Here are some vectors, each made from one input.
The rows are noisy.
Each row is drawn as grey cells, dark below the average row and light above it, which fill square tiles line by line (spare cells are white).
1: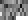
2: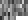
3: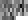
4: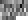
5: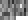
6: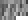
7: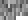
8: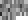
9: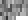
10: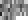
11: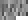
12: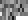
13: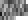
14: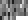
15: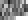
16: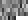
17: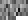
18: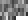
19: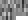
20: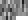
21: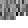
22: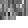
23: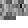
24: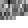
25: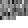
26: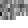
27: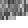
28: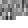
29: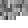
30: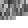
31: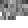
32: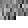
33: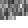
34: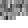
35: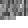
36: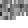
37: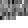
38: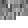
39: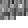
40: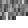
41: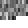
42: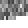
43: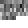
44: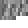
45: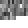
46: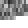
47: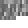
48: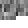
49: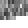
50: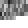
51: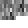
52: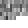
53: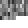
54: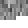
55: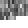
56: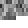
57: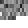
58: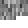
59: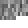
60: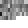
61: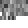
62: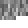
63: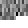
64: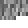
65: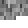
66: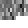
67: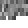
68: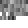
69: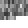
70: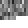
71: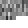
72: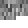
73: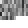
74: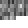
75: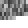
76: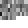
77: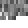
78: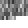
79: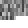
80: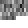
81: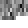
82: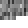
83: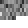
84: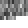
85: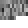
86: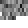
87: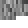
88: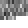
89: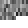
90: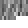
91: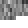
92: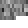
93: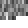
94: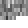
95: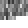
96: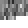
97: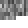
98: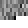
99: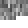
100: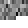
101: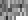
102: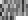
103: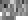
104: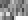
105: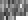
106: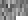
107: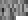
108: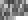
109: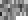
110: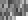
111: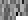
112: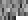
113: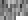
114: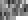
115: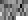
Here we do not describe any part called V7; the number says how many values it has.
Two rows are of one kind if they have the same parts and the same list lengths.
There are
2 kinds of row.
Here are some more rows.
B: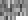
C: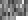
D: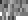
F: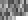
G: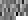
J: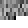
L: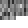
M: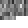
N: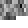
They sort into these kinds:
B, D, G, J, N
C, F, L, M

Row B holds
a point on a 4-point line and a value of V7.
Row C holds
a point on each of two 4-point lines.
